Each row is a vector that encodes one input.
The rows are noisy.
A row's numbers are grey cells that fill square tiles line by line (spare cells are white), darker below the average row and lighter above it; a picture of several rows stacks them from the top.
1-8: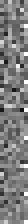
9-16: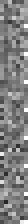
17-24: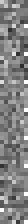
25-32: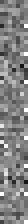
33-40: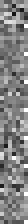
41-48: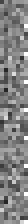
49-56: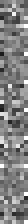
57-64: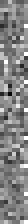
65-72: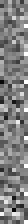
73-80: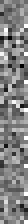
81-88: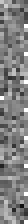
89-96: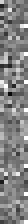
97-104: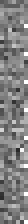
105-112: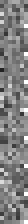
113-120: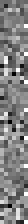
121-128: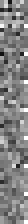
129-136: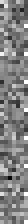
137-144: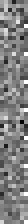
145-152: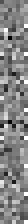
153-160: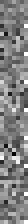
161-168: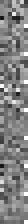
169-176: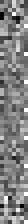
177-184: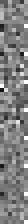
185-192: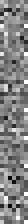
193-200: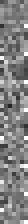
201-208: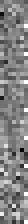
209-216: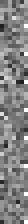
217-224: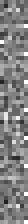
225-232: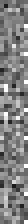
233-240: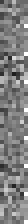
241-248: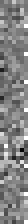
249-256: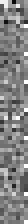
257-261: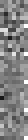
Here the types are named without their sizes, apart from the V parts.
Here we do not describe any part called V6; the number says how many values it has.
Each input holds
a node of a tree and a value of V6, together with either three true/false values, or a list of points on a line.
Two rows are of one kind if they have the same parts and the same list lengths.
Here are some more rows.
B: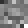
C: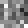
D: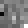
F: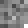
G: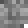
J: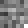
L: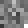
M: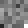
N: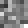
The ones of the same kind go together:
B, D, F, J
C
G, L
M
N

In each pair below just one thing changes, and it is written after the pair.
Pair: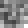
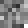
the value of V6
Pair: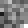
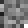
the place on the line in item 1 of the list
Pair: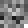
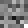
the place on the line in item 1 of the list
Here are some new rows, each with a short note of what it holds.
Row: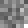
a node of a tree and a value of V6, together with a list of two items
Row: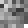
a node of a tree, three true/false values and a value of V6
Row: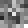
a node of a tree and a value of V6, together with a list of three items
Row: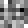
a node of a tree, three true/false values and a value of V6
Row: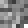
a node of a tree, three true/false values and a value of V6
